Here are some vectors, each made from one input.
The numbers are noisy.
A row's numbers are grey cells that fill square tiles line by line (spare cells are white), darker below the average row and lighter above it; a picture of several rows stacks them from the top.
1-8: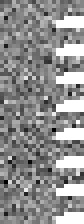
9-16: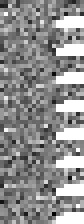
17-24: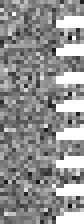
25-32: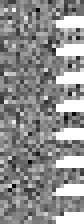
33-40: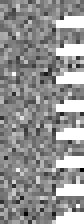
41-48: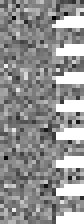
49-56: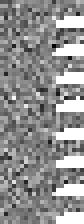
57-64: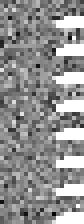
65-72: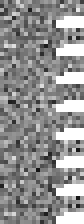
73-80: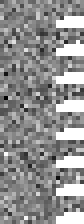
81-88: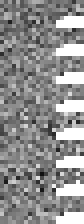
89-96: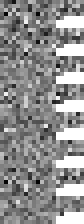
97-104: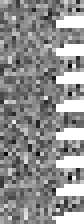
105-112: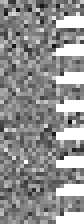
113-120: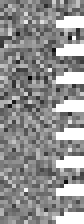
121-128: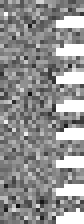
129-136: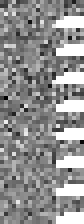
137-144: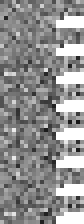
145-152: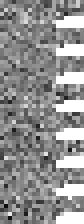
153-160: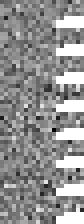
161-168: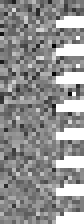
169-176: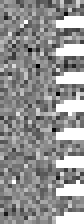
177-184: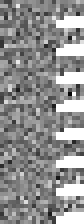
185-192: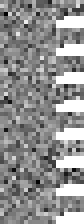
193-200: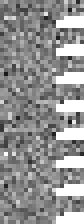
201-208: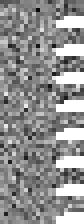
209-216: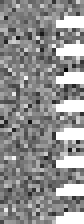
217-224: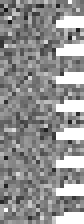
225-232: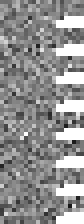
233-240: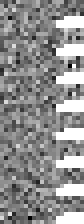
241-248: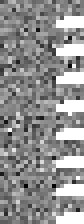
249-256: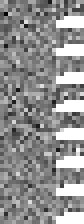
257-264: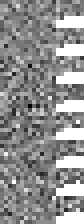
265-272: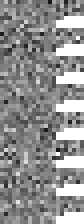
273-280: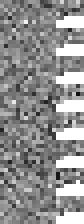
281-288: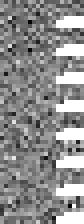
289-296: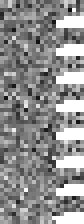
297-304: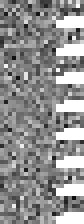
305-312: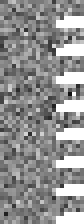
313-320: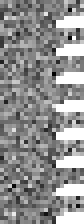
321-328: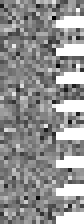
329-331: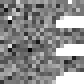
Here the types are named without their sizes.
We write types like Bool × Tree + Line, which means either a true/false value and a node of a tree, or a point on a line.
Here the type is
(Bool × Bool × Bool × Bool + Unit) × (Circle + Unit) + Line.
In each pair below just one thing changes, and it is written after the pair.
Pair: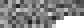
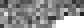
the place on the circle
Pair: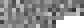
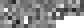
the place on the circle
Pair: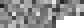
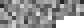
one of the four true/false values
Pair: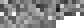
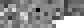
the place on the circle
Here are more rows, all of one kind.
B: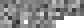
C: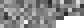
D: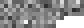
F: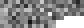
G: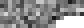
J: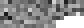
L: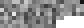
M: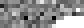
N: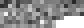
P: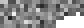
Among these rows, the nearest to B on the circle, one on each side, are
D and N.
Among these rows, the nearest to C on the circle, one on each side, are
D and J.
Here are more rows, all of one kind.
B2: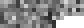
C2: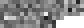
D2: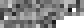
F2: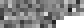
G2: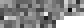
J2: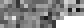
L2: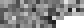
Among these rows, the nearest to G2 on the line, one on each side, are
C2 and F2.
